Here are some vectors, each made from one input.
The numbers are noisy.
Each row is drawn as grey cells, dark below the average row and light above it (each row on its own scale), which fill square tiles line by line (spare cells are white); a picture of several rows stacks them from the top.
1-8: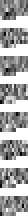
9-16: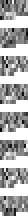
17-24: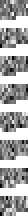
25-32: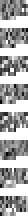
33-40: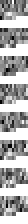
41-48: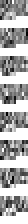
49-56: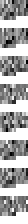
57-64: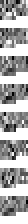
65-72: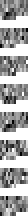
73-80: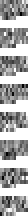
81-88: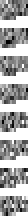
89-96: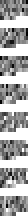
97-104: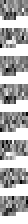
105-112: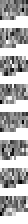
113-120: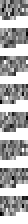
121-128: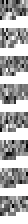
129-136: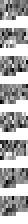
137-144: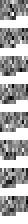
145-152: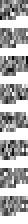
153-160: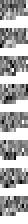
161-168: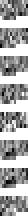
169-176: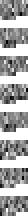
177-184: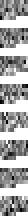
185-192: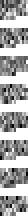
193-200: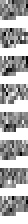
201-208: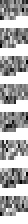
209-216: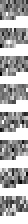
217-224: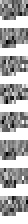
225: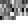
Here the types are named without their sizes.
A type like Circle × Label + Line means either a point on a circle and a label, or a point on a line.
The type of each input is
List(Line).
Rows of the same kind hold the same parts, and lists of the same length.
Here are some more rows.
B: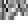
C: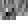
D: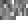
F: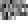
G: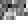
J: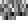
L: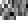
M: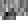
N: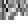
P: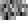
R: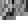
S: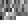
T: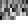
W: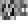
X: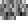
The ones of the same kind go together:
B, N
C, F, J, L, M, P, R, W, X
D, G, S, T

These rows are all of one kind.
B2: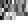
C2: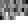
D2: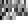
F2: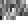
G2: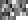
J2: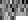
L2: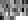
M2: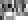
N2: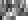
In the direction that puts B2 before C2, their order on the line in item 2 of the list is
G2, D2, B2, C2, L2, M2, N2, F2, J2.
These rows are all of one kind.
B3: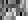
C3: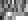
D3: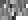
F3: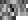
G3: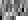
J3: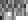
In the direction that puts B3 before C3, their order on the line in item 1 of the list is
D3, F3, G3, B3, J3, C3.
